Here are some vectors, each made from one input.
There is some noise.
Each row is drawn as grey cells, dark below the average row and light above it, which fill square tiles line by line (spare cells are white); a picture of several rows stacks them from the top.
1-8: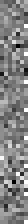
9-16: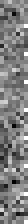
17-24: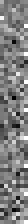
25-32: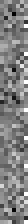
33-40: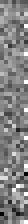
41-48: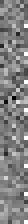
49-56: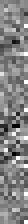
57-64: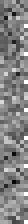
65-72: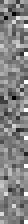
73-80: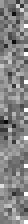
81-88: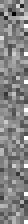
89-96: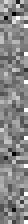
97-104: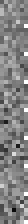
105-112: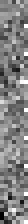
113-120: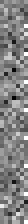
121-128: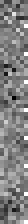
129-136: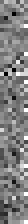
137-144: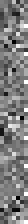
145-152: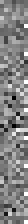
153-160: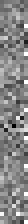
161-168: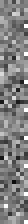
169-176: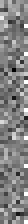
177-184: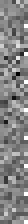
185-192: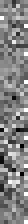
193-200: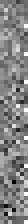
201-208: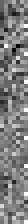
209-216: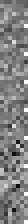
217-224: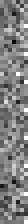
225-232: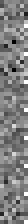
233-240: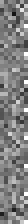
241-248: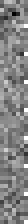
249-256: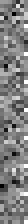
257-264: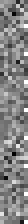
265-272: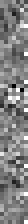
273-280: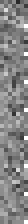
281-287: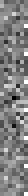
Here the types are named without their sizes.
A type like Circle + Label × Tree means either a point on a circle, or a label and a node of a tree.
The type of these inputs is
List(Line).
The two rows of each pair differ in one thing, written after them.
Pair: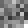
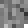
the place on the line in item 1 of the list
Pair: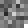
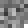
the place on the line in item 2 of the list
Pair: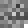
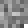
the place on the line in item 2 of the list
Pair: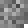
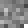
the place on the line in item 1 of the list
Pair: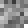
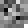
the place on the line in item 1 of the list
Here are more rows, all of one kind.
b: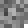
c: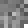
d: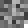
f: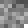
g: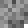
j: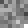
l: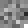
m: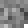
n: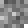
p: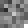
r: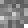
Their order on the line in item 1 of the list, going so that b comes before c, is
p, d, b, r, n, f, c, m, g, j, l.
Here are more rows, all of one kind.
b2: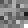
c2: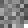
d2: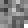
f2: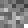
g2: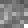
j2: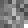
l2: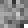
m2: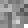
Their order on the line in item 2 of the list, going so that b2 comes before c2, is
d2, b2, j2, m2, c2, g2, l2, f2.
